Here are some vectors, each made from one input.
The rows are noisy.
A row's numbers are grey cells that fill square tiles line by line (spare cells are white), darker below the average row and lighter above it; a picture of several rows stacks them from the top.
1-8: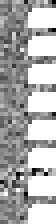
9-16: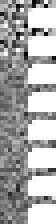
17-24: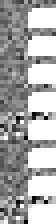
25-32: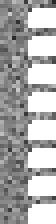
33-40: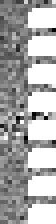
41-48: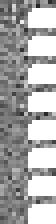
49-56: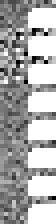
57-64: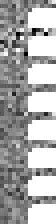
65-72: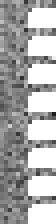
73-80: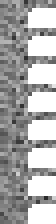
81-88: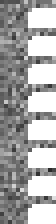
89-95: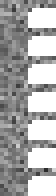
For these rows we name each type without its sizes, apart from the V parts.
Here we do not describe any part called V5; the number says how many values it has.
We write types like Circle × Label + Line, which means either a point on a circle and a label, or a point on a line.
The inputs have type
List(Bool × V5).
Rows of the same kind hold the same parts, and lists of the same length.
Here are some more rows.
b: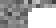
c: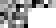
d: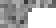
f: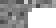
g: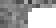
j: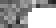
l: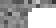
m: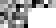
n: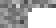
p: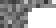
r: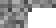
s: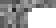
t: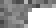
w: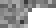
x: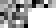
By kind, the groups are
b, f, g, j, l, p, s, t
c, m, x
d, n, r, w

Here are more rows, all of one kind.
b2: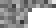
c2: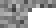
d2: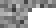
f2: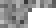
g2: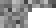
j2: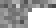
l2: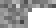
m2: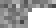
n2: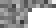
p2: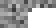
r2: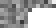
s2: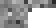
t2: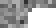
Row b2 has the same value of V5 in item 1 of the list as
n2 and r2.
